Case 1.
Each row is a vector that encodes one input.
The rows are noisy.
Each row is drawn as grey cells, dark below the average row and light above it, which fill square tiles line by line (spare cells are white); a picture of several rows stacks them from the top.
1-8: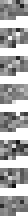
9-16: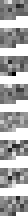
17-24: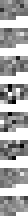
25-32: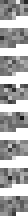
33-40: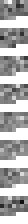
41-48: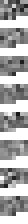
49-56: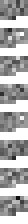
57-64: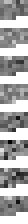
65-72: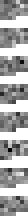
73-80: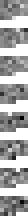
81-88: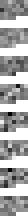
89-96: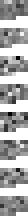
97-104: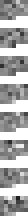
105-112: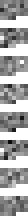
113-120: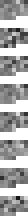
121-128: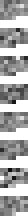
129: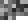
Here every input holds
a true/false value, together with either a point on a 7-point line, or a point on a 10-point line.
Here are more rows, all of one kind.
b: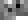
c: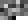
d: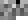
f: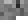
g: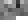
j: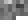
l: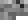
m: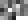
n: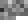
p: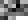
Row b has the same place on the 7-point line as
d, f, g and p.
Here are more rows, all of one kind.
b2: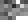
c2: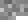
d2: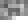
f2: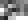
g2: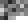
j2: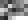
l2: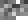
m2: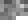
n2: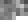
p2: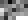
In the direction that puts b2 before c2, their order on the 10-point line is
j2, b2, g2, m2, f2, c2, l2, p2, d2, n2.
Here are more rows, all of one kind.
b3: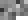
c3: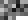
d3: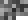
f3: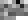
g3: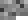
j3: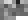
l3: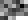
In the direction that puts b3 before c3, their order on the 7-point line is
b3, g3, l3, f3, d3, j3, c3.
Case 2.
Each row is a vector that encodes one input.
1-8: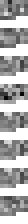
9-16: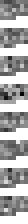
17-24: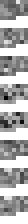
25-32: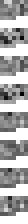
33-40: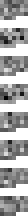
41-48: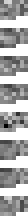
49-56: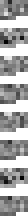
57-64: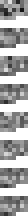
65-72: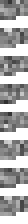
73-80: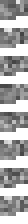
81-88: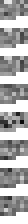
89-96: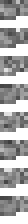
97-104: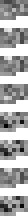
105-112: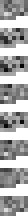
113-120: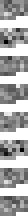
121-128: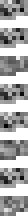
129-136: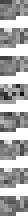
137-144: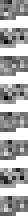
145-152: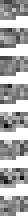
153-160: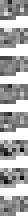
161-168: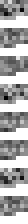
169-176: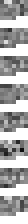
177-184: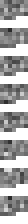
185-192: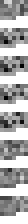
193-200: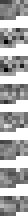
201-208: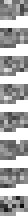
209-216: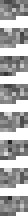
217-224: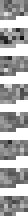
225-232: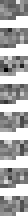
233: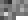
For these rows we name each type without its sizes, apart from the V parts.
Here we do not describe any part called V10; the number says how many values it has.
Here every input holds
either a point on a line and a true/false value, or a value of V10.
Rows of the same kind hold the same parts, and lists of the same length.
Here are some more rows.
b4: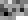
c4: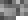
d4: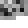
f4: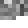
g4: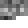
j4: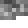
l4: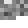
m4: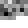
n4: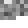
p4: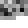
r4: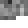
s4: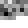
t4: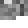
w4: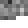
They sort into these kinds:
b4, d4, f4, l4, m4, n4, p4, s4, t4
c4, g4, j4, r4, w4

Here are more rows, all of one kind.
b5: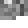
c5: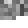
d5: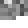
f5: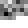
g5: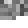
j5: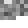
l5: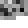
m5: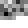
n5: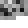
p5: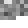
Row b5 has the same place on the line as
d5, l5 and n5.
